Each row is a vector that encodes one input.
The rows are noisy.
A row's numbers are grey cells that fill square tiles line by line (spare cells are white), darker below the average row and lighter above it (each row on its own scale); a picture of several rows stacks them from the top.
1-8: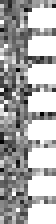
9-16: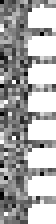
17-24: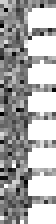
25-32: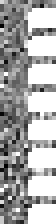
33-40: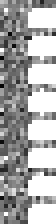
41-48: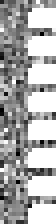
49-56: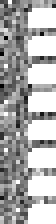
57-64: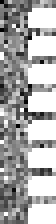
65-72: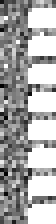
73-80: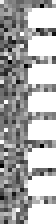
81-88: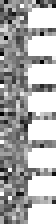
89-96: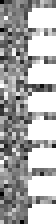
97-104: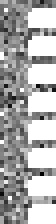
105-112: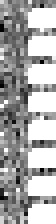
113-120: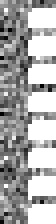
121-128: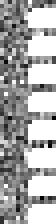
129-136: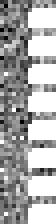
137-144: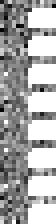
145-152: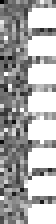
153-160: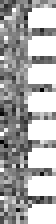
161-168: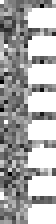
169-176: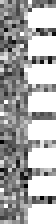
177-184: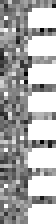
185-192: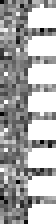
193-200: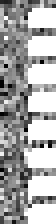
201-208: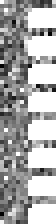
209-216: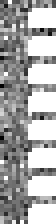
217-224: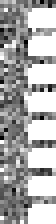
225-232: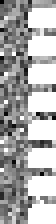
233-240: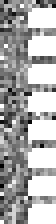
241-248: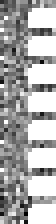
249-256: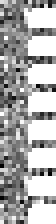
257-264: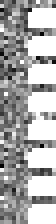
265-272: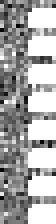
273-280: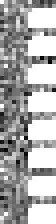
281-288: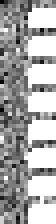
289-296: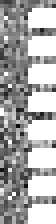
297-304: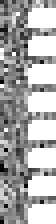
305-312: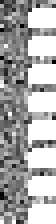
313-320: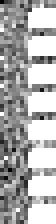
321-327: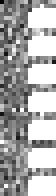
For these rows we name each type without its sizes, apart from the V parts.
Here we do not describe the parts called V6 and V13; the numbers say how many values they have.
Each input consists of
either a fixed value, or a label and a true/false value, or a value of V6 and a value of V13.
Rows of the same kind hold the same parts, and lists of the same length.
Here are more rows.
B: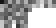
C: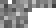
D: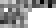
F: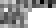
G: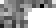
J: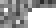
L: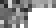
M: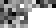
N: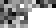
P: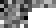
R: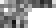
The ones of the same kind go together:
B, C, L, P
D, F, G, J, R
M, N

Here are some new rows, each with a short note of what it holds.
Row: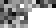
a fixed value
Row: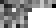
a value of V6 and a value of V13
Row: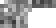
a label and a true/false value
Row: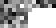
a fixed value
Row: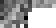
a value of V6 and a value of V13
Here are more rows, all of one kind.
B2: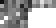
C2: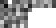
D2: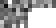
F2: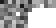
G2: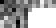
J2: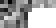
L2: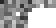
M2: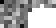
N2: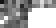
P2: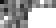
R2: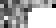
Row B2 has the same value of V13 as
F2, L2 and N2.
